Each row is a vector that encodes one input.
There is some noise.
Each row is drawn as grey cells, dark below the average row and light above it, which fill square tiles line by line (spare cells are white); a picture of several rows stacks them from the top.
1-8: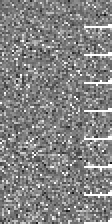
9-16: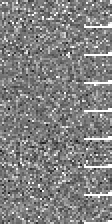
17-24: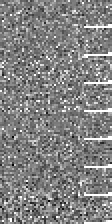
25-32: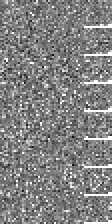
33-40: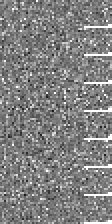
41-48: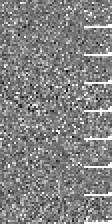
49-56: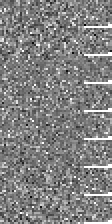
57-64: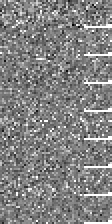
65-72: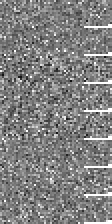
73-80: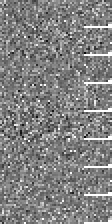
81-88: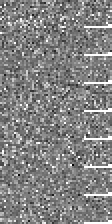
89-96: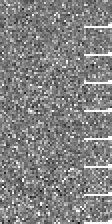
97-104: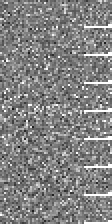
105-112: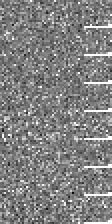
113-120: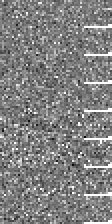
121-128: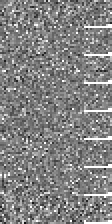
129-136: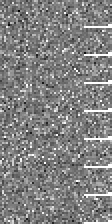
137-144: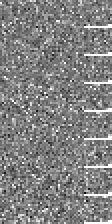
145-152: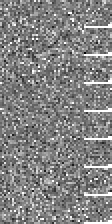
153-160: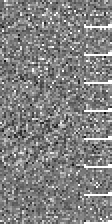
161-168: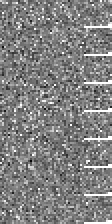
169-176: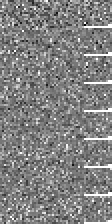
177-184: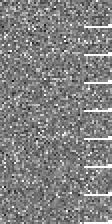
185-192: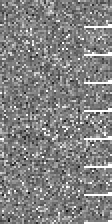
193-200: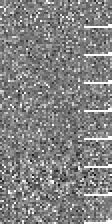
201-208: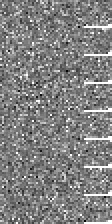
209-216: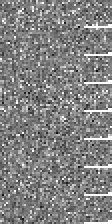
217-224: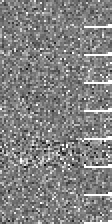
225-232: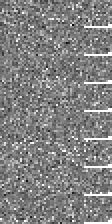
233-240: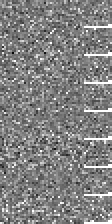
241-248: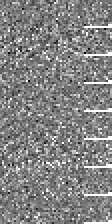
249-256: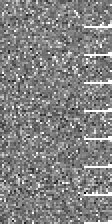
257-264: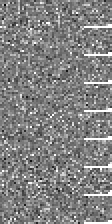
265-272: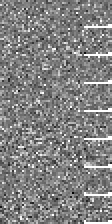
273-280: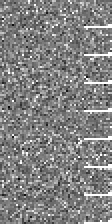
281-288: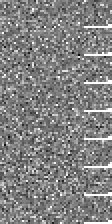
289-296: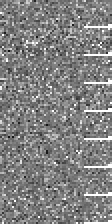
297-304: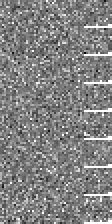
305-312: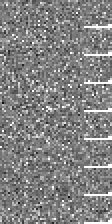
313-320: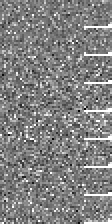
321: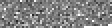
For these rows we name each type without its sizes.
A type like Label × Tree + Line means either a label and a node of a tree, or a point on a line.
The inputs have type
Circle × (Tree + Unit).
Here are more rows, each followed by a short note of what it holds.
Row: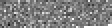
a point on a circle
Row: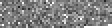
a point on a circle
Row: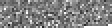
a point on a circle
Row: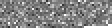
a point on a circle and a node of a tree
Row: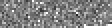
a point on a circle
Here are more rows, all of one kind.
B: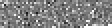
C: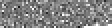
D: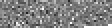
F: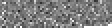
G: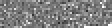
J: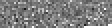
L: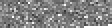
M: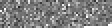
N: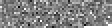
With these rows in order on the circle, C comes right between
B and N.
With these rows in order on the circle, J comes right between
B and L.
